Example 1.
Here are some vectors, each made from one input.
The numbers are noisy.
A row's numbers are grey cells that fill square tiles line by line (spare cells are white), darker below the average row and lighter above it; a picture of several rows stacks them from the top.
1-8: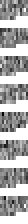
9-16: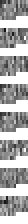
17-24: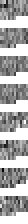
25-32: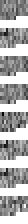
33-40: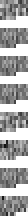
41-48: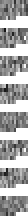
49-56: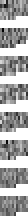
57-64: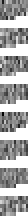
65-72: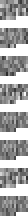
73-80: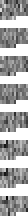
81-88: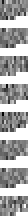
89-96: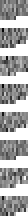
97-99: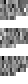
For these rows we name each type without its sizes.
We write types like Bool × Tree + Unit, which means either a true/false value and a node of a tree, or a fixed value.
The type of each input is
Tree.
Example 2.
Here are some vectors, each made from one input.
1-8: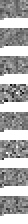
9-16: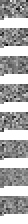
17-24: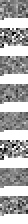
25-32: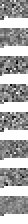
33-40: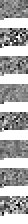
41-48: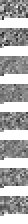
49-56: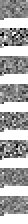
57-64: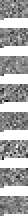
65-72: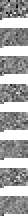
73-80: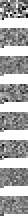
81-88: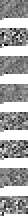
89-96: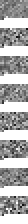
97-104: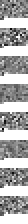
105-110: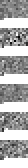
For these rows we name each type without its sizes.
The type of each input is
Bool × Bool × Bool × Bool.
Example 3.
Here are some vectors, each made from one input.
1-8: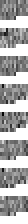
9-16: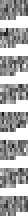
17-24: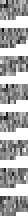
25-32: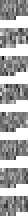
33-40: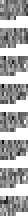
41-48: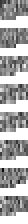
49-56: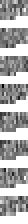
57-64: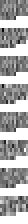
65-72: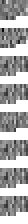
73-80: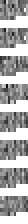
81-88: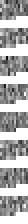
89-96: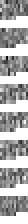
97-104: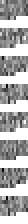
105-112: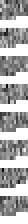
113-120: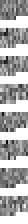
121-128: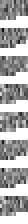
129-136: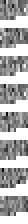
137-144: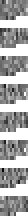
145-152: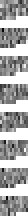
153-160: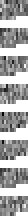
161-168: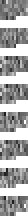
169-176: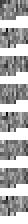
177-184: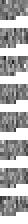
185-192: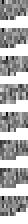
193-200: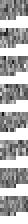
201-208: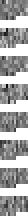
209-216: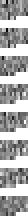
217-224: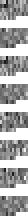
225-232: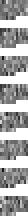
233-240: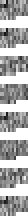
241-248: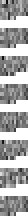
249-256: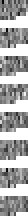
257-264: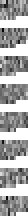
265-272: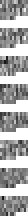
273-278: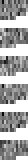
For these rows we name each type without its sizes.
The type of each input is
Tree.
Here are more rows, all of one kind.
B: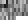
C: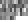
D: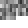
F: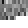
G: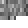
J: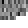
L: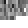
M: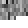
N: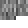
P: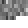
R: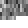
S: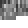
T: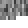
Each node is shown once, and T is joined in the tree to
G.
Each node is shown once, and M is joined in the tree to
B and G.
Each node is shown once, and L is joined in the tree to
C and P.
